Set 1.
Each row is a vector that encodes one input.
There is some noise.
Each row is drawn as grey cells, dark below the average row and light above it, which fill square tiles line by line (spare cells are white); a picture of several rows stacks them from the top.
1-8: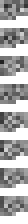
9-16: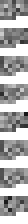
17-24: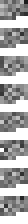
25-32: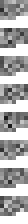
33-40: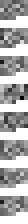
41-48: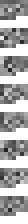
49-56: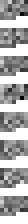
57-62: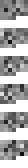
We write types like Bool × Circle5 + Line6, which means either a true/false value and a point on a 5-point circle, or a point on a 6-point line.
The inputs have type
(Bool × Bool × Bool + Unit) × Line7.
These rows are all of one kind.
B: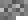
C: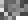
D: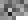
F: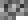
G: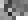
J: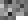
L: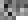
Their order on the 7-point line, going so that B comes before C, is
G, D, L, F, J, B, C.
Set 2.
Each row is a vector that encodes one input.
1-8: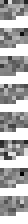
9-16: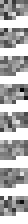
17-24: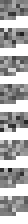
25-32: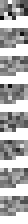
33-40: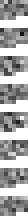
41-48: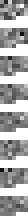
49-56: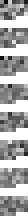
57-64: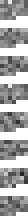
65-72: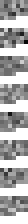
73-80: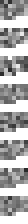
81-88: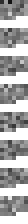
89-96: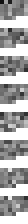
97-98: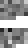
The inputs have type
Bool × Line3 × Line6.
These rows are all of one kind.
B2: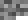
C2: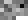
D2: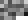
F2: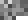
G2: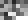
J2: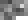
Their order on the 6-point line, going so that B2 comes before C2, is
B2, F2, J2, D2, G2, C2.
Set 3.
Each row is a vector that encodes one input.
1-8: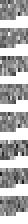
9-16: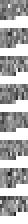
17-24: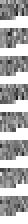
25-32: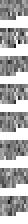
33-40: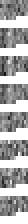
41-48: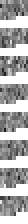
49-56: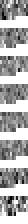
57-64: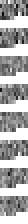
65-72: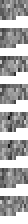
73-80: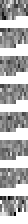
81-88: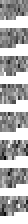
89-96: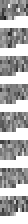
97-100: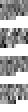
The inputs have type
Label6 + Line8.
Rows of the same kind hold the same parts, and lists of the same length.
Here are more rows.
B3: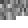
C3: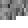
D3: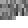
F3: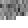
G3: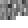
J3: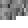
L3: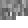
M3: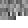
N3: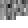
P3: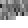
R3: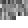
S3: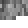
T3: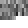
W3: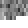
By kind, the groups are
B3, L3, M3, R3, S3
C3, D3, F3, G3, J3, N3, P3, T3, W3

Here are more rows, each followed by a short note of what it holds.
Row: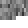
a point on an 8-point line
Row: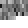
a point on an 8-point line
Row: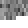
a point on an 8-point line
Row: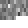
one of 6 labels
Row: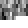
one of 6 labels
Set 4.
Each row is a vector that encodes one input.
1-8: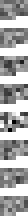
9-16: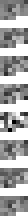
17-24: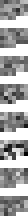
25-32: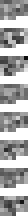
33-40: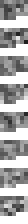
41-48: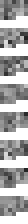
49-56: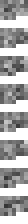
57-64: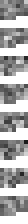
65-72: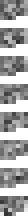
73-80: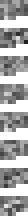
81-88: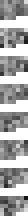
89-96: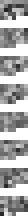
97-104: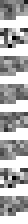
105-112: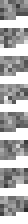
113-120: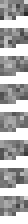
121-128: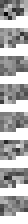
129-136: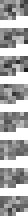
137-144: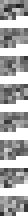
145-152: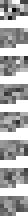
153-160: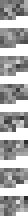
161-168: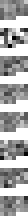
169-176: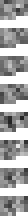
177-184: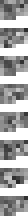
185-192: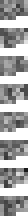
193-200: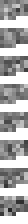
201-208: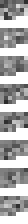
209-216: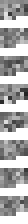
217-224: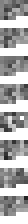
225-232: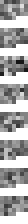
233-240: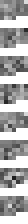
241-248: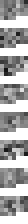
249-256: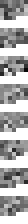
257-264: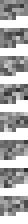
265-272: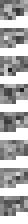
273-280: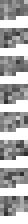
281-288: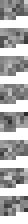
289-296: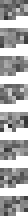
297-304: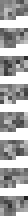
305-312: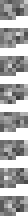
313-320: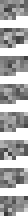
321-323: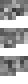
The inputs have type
List2(Line4 × Line6).
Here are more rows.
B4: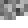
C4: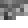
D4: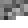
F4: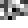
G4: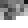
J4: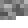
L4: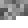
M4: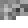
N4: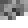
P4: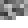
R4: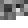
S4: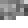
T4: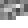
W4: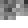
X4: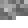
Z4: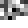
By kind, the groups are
B4, J4, L4, M4, N4, P4, S4, T4, X4
C4, D4, G4, R4, W4
F4, Z4

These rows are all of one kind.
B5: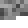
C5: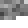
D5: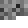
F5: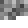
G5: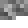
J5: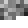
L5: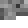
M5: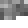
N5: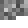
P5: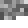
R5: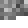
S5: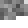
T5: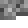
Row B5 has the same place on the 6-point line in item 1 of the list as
C5, G5, J5 and M5.
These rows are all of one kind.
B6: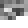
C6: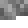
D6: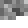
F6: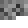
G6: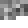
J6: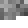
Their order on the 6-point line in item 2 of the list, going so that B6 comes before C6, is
B6, J6, G6, C6, F6, D6.
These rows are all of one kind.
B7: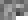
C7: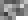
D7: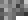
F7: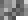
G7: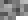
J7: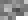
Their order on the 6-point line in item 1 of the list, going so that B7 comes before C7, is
F7, D7, B7, J7, C7, G7.
